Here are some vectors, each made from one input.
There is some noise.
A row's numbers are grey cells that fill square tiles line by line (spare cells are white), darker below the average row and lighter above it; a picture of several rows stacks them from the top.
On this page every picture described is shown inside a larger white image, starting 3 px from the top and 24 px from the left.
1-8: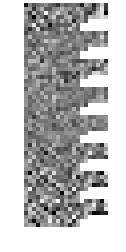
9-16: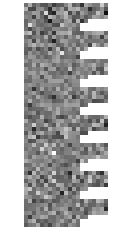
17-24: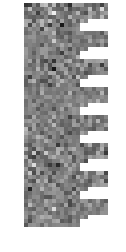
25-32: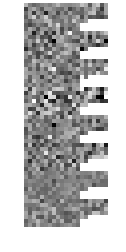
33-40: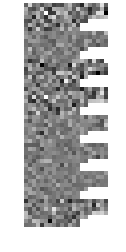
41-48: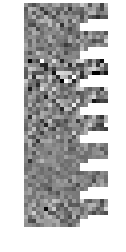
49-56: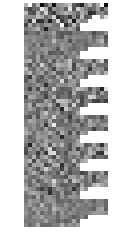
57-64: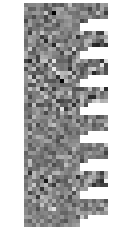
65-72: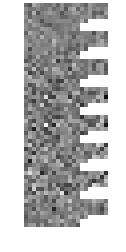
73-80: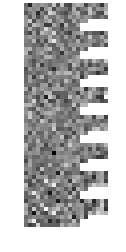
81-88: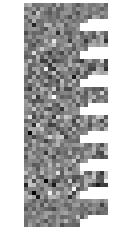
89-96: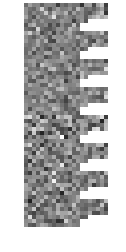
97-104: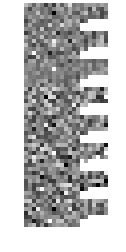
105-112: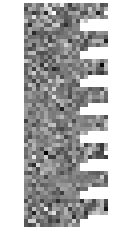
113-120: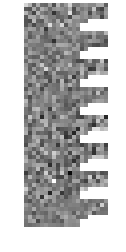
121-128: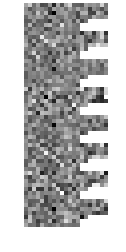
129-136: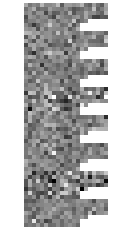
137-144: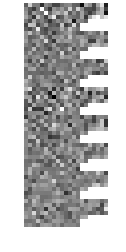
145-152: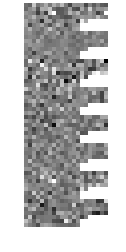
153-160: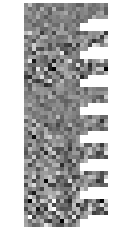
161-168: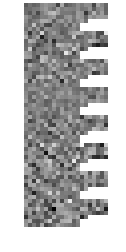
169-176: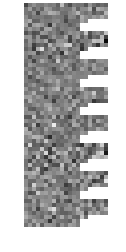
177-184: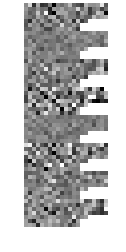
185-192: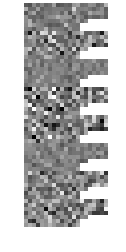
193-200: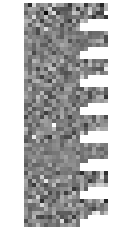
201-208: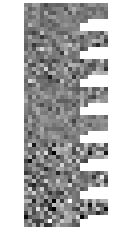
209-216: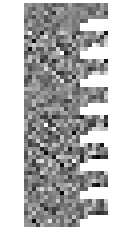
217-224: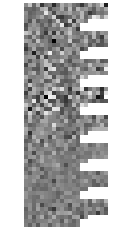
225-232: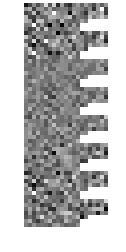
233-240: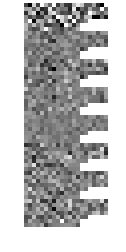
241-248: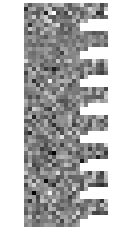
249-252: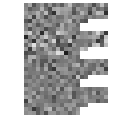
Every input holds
a point on a 6-point line and four true/false values, together with either a point on a 6-point line, or a node of a 13-node tree.
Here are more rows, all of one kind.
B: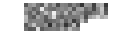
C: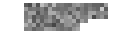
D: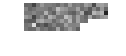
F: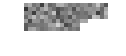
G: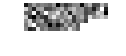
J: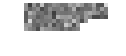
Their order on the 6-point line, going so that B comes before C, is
D, B, G, F, J, C.
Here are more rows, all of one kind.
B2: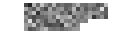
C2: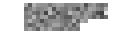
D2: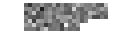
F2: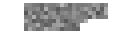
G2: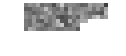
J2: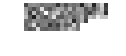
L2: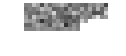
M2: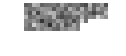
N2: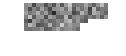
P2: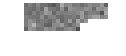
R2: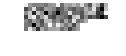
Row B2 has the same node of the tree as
G2, J2 and L2.
